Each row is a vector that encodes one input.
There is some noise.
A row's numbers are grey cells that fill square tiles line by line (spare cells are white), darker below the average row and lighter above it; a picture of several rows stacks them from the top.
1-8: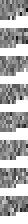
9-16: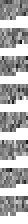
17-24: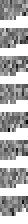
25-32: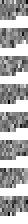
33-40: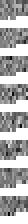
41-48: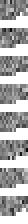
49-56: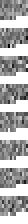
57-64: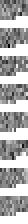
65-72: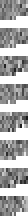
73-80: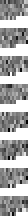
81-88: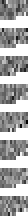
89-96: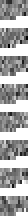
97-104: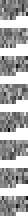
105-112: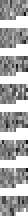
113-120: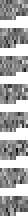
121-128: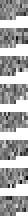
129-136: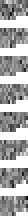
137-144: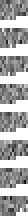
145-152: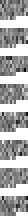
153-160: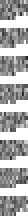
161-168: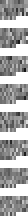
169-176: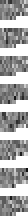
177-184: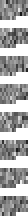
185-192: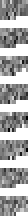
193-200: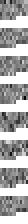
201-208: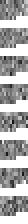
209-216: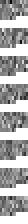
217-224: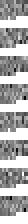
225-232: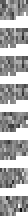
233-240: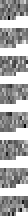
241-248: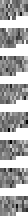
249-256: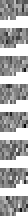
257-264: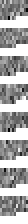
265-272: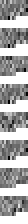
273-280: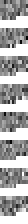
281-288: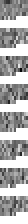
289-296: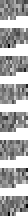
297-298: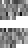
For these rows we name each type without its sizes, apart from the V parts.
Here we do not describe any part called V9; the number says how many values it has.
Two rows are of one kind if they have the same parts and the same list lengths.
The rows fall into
4 kinds.
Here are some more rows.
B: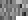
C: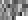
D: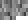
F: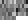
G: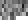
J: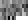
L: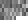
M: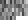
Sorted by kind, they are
B, D, L
C, G, J
F
M

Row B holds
a point on a line and a value of V9.
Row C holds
a point on a circle and three true/false values.
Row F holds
three true/false values.
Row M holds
a point on a circle, a point on a line and a value of V9.
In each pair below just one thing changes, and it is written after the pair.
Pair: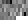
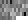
the place on the line
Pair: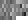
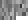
the value of V9
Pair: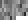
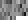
the place on the line
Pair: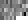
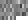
the value of V9
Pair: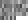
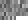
the value of V9
